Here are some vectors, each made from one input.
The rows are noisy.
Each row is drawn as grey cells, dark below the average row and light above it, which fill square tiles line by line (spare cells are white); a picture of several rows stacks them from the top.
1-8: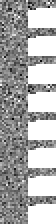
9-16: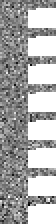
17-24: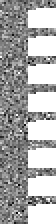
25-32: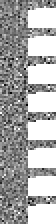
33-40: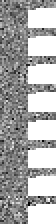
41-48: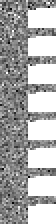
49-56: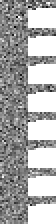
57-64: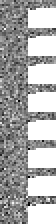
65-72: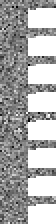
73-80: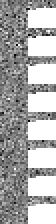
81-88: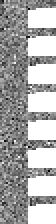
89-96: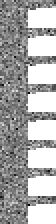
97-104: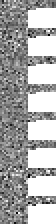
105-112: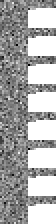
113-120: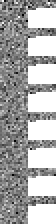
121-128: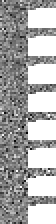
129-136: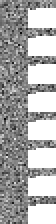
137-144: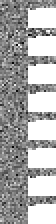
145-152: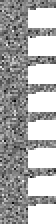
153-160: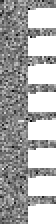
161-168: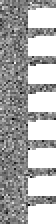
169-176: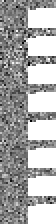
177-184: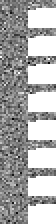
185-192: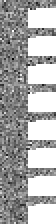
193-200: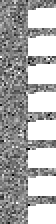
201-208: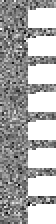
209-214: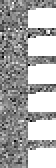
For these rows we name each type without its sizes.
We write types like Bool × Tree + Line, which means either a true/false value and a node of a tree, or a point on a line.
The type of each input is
(Bool × Bool × Bool × List(Circle) + Line) × Label.
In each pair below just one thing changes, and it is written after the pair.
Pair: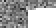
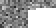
the label
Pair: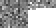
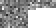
the place on the circle in item 1 of the list
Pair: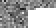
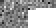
the label
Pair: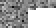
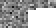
the place on the circle in item 1 of the list
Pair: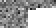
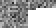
the label
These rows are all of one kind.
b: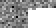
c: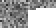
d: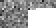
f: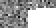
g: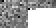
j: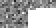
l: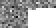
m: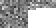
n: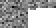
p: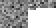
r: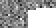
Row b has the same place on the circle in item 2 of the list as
c, m, n and p.
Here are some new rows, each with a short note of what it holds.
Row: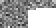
a label and three true/false values, together with the empty list
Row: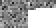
a label and three true/false values, together with a list of one item
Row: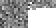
a label and three true/false values, together with a list of two items
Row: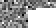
a label and a point on a line
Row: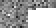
a label and three true/false values, together with a list of two items
